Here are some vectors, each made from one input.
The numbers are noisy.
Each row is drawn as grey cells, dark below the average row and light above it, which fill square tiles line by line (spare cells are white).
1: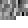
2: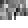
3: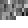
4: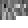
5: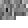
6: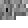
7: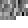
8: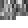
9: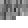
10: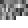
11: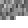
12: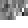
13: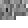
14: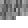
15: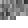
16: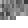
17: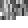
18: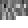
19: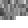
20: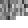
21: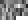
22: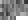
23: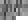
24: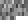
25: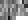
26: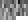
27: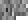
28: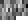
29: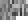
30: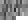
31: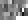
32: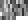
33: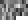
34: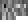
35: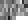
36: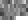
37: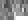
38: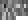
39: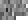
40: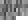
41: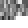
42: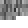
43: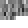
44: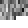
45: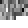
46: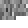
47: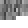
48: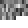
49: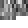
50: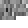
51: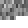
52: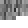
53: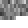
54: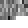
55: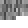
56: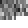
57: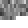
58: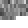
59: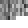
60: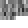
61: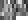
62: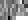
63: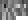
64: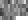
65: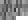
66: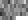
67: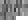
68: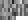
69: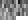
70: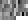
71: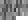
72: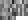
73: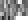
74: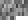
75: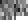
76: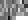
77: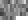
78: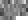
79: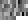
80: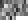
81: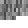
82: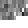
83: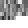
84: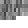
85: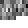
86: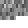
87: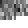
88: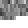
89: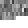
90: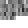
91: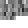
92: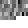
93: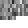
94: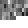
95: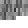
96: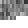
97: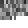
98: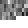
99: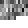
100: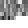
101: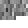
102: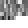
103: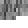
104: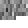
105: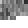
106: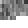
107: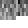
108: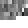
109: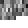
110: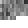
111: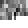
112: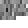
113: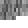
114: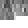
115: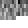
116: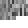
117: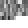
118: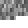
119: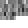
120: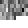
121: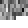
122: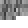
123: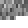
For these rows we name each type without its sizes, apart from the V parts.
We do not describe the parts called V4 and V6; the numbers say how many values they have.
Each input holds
either a point on a line and a value of V4, or a true/false value and a value of V6.
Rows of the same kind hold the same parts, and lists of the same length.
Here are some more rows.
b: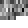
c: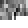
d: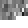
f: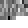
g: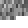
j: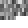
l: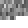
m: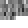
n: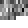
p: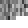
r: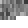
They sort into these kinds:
b, d, f, j, n, p
c, g, l, m, r

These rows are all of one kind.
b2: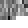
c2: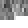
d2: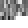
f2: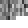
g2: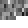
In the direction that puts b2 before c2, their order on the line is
d2, b2, f2, c2, g2.
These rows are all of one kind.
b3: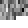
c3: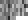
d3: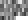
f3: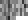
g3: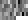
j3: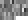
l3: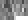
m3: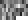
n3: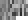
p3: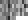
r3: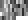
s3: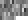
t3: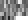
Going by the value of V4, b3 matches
g3 and r3.
